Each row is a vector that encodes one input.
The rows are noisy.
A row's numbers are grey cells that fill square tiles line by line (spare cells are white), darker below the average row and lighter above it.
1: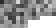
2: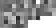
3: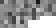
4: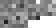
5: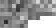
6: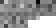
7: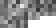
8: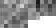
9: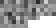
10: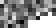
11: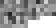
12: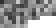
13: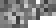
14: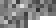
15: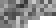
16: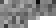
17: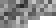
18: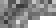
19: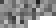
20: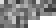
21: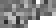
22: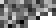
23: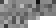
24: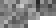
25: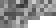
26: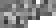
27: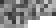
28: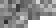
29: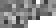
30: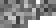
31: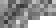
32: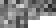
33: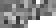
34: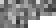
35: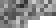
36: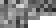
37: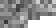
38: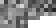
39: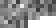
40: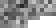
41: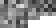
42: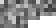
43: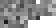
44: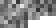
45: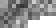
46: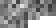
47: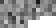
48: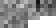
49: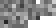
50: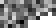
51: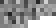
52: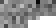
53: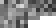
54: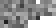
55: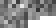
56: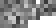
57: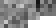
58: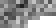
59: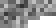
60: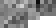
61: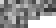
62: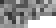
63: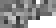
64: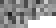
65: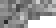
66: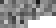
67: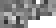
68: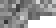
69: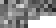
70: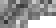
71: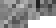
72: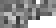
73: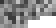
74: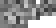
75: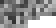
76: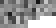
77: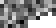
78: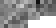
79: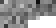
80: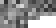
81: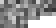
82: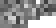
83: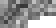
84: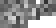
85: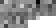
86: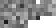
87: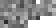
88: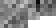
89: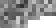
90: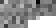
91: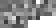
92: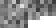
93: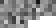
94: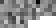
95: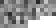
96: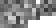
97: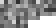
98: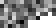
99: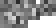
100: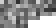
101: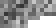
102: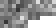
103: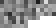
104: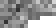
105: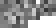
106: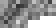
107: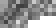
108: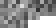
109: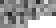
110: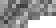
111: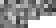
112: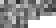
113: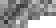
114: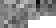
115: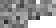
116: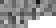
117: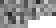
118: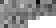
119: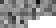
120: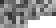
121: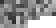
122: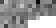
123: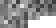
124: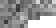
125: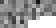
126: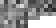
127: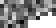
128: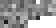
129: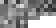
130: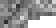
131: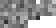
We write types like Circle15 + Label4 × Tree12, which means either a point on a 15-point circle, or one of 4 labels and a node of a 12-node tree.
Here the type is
Circle14 + Unit.
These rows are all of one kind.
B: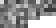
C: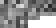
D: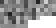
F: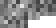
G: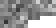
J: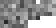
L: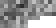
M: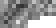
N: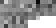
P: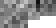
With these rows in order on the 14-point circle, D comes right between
L and N.
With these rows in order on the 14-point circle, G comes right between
J and M.
